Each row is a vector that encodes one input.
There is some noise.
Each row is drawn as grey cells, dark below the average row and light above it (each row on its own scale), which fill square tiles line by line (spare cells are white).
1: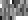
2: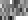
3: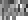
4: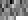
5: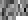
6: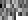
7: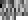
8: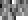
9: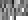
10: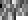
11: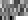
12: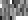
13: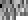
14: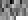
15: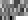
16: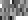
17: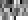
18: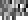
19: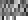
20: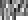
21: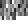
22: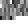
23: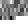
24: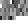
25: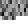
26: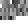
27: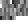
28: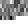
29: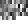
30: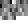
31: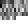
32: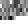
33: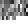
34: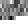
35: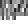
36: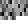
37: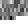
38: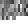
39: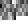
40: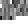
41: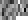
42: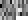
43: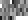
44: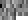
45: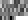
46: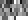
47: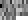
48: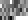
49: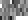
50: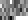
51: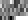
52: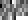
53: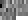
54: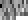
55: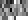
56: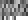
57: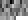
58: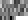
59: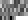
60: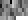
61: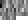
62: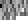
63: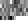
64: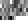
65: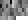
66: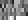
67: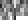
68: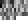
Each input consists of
a point on a 5-point line, together with either a fixed value, or a node of a 9-node tree.
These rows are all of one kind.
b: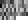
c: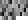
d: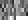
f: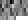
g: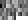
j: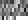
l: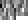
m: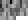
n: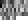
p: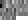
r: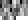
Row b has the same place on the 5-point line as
d, f and j.
